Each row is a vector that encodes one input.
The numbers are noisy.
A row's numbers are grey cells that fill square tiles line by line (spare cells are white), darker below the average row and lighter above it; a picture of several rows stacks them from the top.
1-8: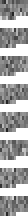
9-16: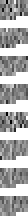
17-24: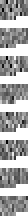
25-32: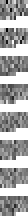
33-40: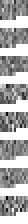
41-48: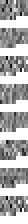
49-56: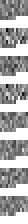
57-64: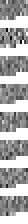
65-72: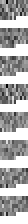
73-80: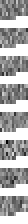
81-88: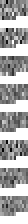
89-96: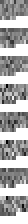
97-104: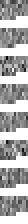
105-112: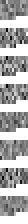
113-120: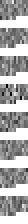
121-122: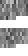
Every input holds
either a point on a 7-point line and three true/false values, or a point on a 10-point line.
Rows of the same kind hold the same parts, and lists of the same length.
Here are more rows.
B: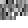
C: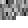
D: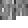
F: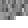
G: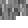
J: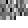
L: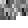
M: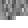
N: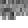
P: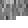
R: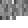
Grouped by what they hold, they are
B, C, J, L
D, F, G, M, N, P, R

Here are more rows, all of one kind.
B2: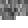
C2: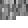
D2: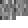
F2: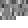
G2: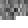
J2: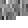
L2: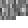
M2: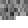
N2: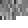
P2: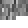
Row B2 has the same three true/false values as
D2 and G2.
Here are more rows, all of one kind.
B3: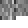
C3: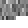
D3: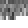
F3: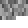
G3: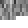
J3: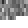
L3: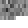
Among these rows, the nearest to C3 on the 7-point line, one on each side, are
G3 and J3.
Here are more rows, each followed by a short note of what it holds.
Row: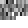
a point on a 10-point line
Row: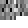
a point on a 10-point line
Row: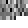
a point on a 10-point line
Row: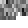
a point on a 10-point line
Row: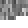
a point on a 7-point line and three true/false values
